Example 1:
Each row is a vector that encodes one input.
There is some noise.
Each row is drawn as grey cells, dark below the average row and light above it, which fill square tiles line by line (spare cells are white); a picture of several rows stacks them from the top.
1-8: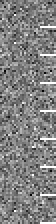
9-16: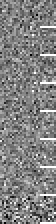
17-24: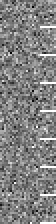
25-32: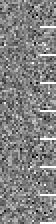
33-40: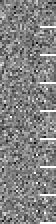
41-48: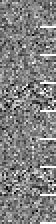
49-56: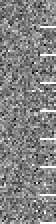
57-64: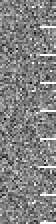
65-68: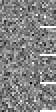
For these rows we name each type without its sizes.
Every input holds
either a point on a circle, or a fixed value.
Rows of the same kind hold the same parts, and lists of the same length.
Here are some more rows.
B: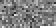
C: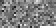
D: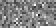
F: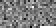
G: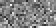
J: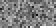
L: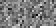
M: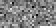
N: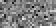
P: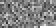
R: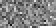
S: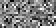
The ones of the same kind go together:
B, C, D, F, G, J, L, M, N, P, R
S

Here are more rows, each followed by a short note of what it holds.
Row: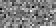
a point on a circle
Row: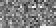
a point on a circle
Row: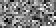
a fixed value
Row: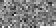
a point on a circle
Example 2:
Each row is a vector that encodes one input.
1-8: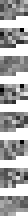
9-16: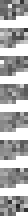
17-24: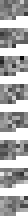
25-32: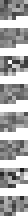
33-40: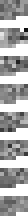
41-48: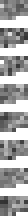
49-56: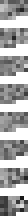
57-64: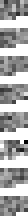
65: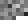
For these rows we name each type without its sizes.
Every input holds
a node of a tree.
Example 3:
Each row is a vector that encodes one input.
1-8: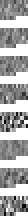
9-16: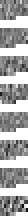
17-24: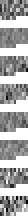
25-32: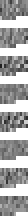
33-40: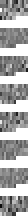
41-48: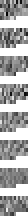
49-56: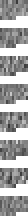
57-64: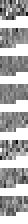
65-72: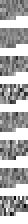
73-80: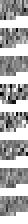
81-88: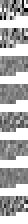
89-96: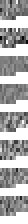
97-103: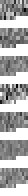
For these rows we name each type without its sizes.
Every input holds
four true/false values.
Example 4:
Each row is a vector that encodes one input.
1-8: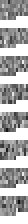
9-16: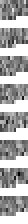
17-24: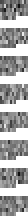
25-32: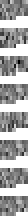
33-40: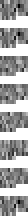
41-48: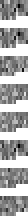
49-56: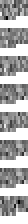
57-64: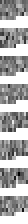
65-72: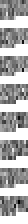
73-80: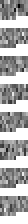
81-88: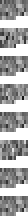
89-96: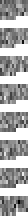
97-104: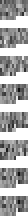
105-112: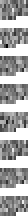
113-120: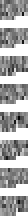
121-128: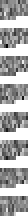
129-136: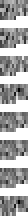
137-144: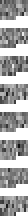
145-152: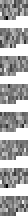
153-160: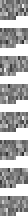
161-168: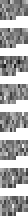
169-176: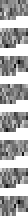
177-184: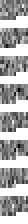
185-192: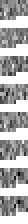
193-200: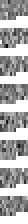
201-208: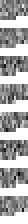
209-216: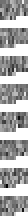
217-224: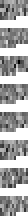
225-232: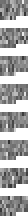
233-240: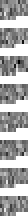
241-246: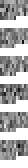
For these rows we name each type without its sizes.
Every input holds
a node of a tree.
